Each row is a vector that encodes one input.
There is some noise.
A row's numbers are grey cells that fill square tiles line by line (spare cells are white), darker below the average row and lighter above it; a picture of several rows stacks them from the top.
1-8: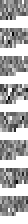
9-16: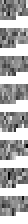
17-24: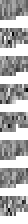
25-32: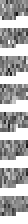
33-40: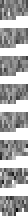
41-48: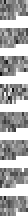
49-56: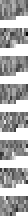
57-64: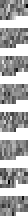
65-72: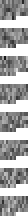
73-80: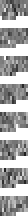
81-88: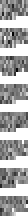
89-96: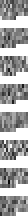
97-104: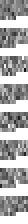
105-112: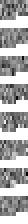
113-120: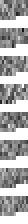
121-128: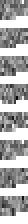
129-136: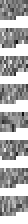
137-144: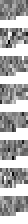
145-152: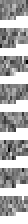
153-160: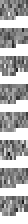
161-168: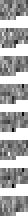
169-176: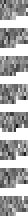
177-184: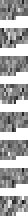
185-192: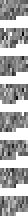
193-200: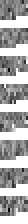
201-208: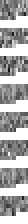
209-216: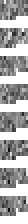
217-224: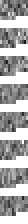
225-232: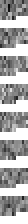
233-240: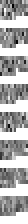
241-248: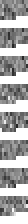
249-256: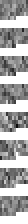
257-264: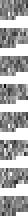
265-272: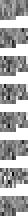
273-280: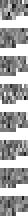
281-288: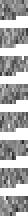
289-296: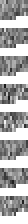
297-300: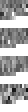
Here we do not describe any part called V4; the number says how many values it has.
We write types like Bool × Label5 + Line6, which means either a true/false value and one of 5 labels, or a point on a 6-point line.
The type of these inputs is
(Circle10 + Label7) × V4.
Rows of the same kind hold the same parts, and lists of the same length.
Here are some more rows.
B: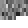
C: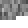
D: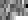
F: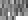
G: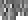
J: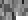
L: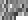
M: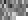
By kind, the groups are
B, C, F, G, J, L
D, M

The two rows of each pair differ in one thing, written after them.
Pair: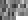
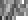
the value of V4
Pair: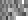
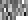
the value of V4
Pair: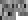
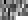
the label
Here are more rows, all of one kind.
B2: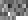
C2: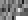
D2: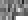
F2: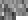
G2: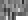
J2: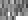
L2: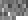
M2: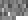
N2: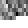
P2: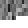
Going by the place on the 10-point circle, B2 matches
L2, M2 and P2.
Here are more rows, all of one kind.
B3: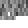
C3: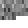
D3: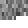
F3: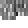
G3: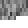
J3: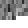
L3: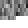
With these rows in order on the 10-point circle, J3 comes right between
C3 and F3.
